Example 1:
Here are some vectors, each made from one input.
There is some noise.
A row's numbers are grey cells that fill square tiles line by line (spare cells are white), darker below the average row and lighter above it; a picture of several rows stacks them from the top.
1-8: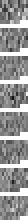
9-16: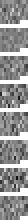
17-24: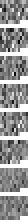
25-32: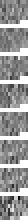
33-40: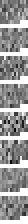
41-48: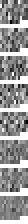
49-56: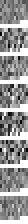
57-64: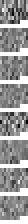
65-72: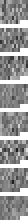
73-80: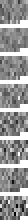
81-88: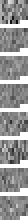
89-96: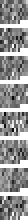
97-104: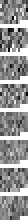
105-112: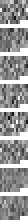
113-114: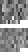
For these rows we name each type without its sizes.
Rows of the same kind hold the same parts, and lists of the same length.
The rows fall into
3 kinds.
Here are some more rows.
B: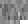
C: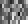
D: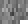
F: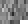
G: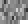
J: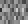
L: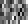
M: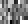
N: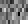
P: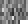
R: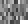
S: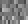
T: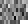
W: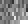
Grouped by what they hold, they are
B, C, G, L, T
D, F, J, P, S
M, N, R, W

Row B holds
a node of a tree.
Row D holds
a point on a circle.
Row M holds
three true/false values.
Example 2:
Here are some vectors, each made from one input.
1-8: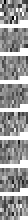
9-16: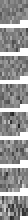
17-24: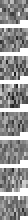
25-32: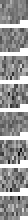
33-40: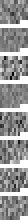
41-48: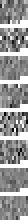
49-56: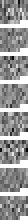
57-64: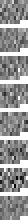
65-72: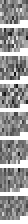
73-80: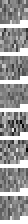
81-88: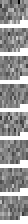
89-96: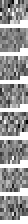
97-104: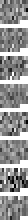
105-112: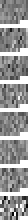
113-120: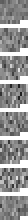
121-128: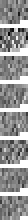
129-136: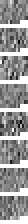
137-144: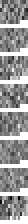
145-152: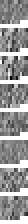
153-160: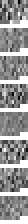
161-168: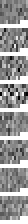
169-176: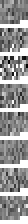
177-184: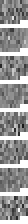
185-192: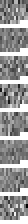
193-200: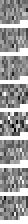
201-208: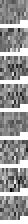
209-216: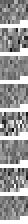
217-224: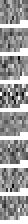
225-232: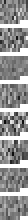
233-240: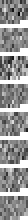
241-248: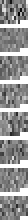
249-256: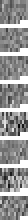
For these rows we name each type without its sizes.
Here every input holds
either a point on a circle and a true/false value, or a fixed value, or a node of a tree.
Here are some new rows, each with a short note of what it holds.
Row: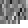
a node of a tree
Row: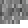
a point on a circle and a true/false value
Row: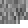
a node of a tree
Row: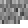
a fixed value
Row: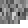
a node of a tree
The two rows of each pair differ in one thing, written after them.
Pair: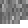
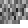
the place on the circle
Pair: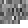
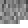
the true/false value
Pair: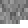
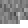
the true/false value
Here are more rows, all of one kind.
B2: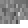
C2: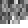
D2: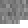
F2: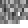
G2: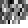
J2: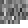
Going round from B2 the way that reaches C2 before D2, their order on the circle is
B2, G2, C2, F2, J2, D2.
